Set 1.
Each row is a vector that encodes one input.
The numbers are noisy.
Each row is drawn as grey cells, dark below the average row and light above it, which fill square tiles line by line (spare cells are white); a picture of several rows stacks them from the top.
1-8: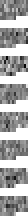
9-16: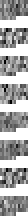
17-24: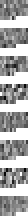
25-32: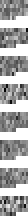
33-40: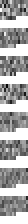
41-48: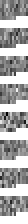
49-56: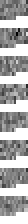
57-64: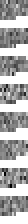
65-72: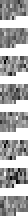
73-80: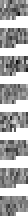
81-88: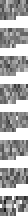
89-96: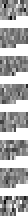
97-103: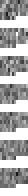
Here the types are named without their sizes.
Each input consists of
either a point on a circle, or a fixed value, or a label and three true/false values.
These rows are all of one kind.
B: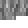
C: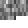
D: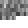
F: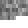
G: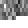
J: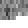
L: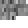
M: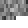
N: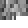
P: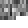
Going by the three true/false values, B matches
C and G.
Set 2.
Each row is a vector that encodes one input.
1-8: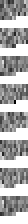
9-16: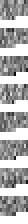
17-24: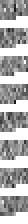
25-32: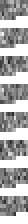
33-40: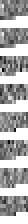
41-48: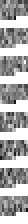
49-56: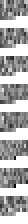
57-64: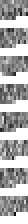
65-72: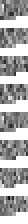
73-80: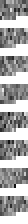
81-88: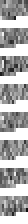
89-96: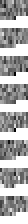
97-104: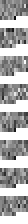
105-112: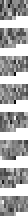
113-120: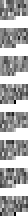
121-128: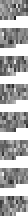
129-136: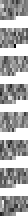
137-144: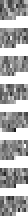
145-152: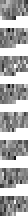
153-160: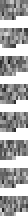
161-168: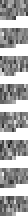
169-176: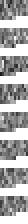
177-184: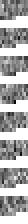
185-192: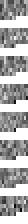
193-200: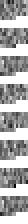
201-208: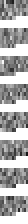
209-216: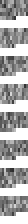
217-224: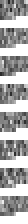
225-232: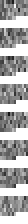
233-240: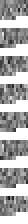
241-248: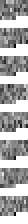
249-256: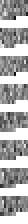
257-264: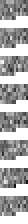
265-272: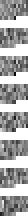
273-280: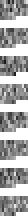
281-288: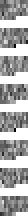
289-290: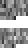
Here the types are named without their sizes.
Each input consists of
either a point on a circle and a true/false value, or a label.
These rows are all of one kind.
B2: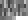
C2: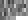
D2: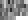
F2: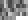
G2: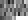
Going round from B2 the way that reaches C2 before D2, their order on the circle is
B2, C2, G2, D2, F2.
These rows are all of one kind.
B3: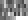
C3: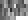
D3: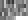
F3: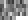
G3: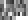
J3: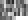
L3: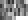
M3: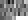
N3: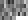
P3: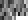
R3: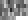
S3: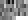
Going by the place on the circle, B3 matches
C3 and R3.
